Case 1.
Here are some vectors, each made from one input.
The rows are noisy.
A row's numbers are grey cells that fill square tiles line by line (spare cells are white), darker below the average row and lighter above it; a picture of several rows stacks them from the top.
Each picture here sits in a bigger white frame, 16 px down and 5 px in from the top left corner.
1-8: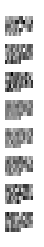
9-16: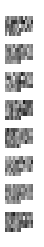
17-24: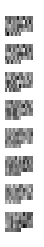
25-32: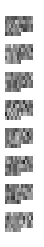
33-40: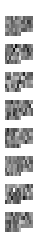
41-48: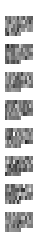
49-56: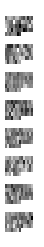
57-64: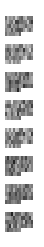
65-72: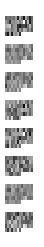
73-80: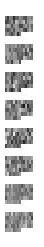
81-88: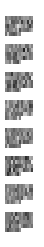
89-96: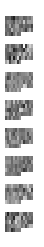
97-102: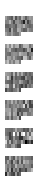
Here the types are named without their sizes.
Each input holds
either a fixed value, or a label and a true/false value, or a node of a tree.
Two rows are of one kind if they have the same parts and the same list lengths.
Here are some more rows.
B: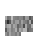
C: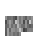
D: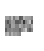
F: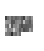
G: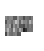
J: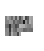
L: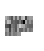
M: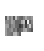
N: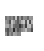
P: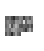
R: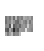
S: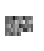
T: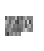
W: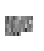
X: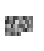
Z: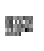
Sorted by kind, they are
B, D, M, N, R, T
C, F, G, J, L, P, S, W, X
Z

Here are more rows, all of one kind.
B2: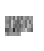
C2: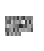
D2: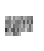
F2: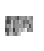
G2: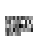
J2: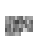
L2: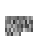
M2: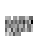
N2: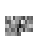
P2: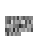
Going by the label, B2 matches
D2, J2, L2 and P2.
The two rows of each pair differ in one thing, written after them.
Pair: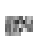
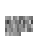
the label
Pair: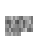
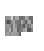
the label
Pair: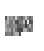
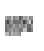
the true/false value
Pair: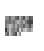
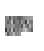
the label
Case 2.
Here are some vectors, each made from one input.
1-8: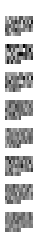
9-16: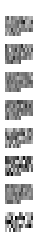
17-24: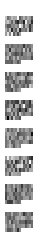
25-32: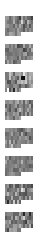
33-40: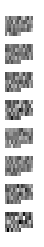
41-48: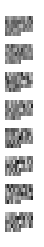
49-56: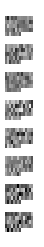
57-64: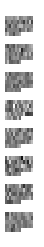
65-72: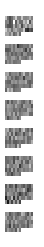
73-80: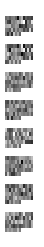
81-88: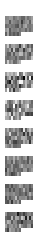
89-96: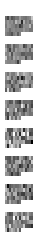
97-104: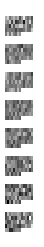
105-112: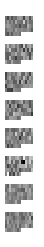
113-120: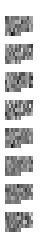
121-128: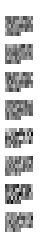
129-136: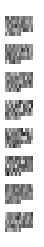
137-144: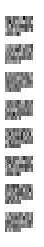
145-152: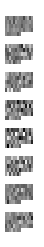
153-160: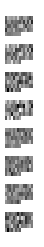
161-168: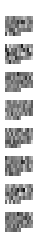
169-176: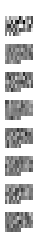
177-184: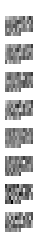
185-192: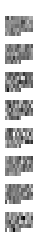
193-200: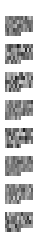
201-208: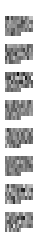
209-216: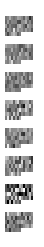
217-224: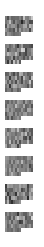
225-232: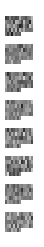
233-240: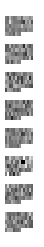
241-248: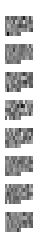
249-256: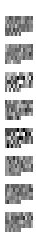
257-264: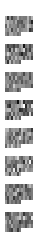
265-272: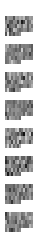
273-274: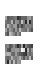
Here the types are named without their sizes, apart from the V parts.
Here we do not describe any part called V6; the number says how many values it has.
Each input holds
either a fixed value, or a label and a value of V6, or a node of a tree.
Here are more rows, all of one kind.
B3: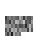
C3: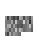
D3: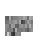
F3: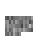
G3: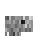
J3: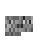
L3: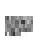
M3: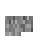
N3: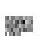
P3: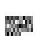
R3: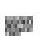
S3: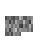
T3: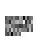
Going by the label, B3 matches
D3, P3, R3 and T3.
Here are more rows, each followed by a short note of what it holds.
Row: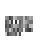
a fixed value
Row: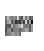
a label and a value of V6
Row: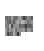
a node of a tree
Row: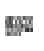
a fixed value
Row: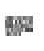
a fixed value
